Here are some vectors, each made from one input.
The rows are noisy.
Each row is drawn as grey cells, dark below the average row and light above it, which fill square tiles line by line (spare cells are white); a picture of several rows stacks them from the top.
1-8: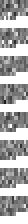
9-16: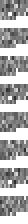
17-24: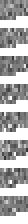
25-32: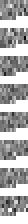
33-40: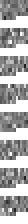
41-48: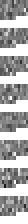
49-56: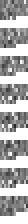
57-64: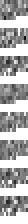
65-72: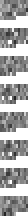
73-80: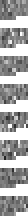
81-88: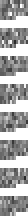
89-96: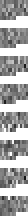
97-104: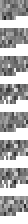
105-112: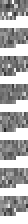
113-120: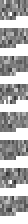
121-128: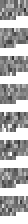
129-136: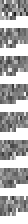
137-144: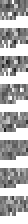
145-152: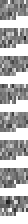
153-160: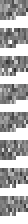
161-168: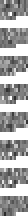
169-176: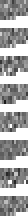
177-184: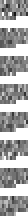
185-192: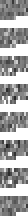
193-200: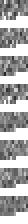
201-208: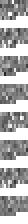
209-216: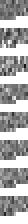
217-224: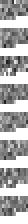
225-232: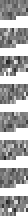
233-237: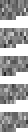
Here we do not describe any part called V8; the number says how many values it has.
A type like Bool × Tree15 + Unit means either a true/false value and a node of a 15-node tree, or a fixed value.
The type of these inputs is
Line6 × (Line6 + V8) + List2(Line4).
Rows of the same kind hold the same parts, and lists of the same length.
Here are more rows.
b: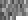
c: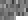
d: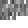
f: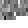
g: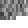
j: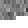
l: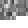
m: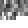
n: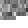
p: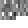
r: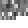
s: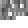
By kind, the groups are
b, d, g
c, f, j, l, n
m
p, r
s

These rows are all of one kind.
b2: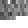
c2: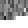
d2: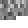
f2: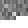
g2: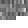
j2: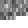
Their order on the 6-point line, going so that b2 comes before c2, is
d2, f2, g2, b2, j2, c2.
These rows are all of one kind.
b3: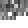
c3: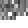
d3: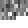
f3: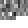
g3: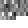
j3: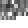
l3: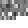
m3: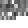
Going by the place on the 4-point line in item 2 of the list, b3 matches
g3 and j3.
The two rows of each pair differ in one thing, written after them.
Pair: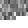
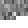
the value of V8
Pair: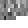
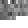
the place on the 6-point line
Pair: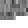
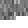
the value of V8
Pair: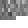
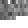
the place on the 6-point line
